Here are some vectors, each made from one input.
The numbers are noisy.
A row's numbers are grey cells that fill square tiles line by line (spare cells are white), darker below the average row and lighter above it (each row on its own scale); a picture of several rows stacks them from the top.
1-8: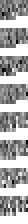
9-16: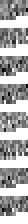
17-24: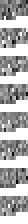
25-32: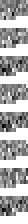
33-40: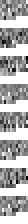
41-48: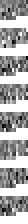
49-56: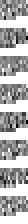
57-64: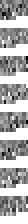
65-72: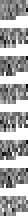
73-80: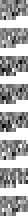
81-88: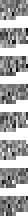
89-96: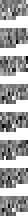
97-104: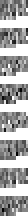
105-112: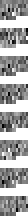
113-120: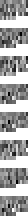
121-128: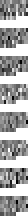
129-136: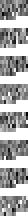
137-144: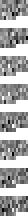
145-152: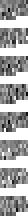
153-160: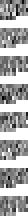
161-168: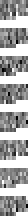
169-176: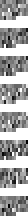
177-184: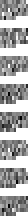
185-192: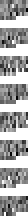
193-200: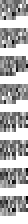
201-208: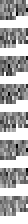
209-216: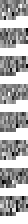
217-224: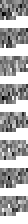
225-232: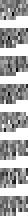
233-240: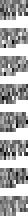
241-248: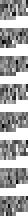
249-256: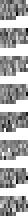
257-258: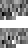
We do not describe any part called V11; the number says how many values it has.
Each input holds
a true/false value, together with either a point on a 16-point line, or a value of V11.
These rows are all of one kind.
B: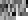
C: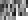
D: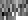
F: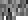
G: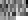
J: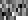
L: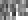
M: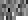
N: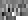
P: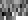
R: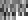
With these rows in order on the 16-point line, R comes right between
J and P.
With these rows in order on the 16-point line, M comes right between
B and C.
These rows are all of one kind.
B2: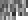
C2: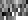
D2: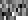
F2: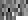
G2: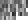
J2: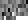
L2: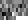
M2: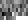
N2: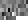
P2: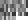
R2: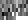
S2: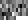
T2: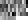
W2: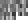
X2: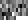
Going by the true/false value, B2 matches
G2, P2, T2 and W2.
